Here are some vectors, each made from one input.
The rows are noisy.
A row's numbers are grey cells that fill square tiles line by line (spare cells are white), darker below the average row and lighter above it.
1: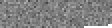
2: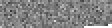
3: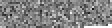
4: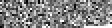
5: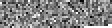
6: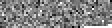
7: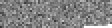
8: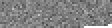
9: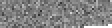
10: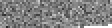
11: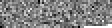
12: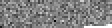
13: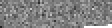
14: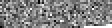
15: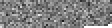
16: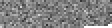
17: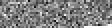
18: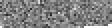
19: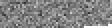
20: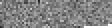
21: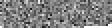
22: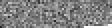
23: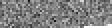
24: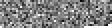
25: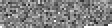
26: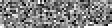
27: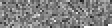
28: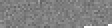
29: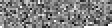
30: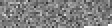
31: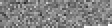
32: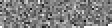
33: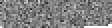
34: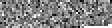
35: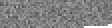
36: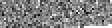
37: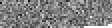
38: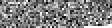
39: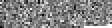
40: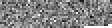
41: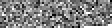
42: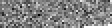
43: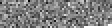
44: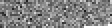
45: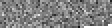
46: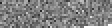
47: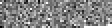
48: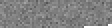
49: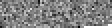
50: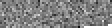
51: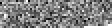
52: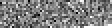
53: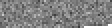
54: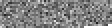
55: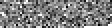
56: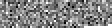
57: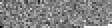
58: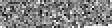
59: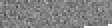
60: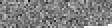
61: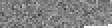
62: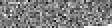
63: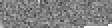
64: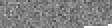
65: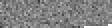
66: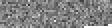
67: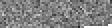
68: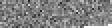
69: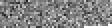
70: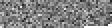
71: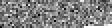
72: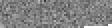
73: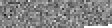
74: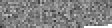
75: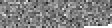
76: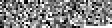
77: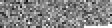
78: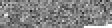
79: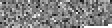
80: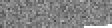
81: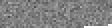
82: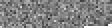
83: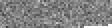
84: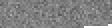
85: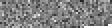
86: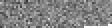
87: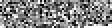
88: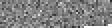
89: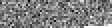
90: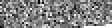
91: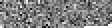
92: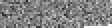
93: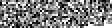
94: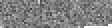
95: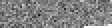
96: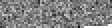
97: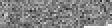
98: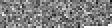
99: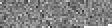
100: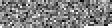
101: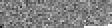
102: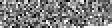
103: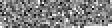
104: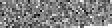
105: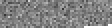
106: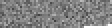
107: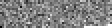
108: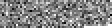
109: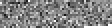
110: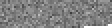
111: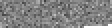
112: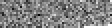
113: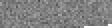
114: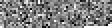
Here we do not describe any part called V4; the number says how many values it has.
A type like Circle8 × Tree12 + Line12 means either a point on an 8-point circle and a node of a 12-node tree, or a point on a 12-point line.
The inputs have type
List2(Bool × V4).
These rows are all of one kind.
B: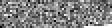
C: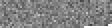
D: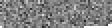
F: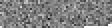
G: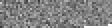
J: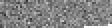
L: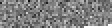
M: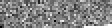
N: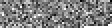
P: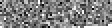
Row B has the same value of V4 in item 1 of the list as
G and L.
